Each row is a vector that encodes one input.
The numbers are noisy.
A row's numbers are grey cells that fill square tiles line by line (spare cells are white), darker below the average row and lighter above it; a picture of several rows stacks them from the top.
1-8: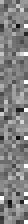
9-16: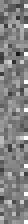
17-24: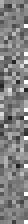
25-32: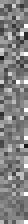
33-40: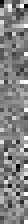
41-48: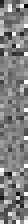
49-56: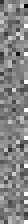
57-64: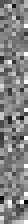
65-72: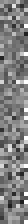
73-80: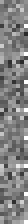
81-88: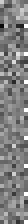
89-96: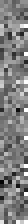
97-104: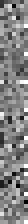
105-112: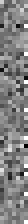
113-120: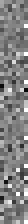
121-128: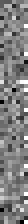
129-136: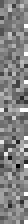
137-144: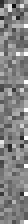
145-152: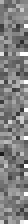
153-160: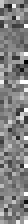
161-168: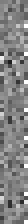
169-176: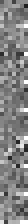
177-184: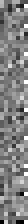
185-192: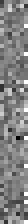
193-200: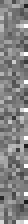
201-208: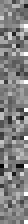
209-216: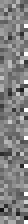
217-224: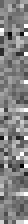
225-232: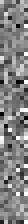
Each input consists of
either a point on a 19-point circle, or a fixed value, or one of 12 labels and a true/false value.
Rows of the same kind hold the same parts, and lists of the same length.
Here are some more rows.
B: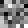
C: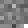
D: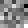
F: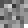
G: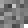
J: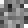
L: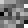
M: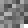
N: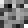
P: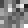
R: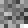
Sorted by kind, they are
B, L
C, D, G, J, M, N, R
F, P

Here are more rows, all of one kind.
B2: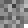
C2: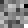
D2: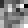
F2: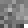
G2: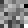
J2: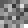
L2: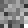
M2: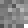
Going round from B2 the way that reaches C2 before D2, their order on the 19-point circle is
B2, C2, J2, G2, F2, D2, M2, L2.
